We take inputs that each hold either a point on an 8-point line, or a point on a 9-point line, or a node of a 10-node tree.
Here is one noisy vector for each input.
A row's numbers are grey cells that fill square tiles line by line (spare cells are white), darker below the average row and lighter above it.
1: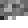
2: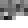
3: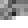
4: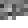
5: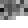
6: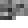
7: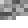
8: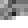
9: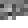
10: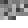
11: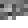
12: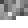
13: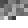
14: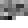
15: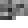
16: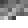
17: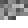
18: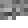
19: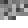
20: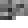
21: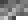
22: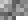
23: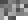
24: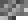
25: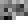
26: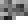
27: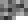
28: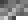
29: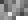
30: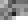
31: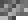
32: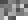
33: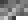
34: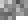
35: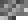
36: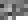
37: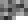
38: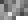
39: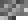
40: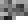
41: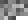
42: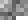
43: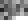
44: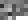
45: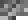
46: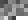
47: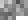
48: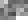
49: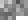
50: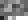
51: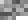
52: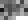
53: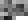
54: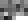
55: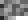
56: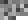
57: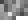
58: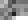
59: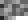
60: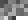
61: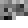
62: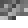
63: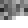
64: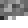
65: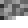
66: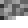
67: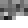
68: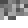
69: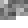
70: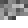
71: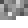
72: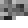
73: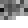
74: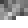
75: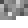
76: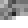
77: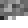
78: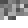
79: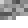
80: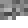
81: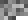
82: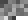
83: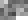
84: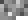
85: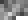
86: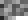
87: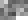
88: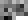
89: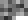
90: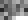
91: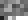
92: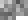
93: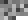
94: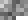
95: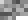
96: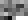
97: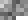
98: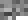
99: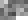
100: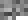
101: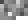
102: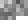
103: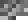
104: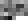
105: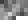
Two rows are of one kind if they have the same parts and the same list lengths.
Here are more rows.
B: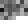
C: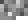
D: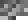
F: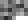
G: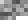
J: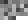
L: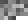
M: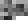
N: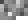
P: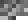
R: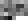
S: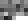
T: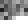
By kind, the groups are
B, F, M, R, S, T
C, D, J, L, N, P
G

